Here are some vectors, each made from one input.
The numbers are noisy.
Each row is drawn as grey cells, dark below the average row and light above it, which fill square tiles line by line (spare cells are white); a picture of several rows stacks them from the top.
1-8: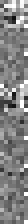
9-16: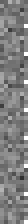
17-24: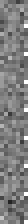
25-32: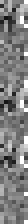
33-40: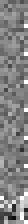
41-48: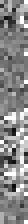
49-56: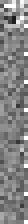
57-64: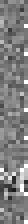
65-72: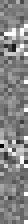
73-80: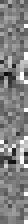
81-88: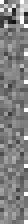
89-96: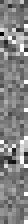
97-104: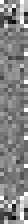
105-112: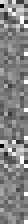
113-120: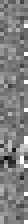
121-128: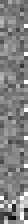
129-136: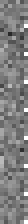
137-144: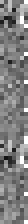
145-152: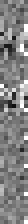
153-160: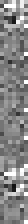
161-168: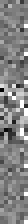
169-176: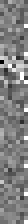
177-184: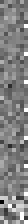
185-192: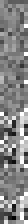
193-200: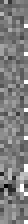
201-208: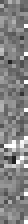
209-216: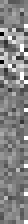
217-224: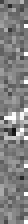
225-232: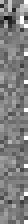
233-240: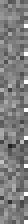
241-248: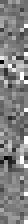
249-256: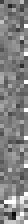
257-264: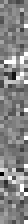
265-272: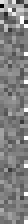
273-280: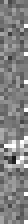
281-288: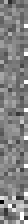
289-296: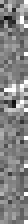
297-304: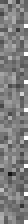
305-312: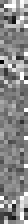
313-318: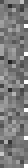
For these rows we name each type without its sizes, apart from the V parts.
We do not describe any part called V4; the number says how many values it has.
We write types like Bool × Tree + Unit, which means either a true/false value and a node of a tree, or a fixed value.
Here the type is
Bool × Line + V4.
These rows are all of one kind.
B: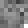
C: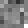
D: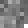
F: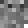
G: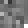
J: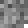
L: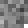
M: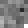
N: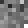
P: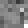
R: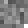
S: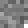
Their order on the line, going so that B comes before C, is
D, S, M, L, B, P, C, J, R, F, N, G.
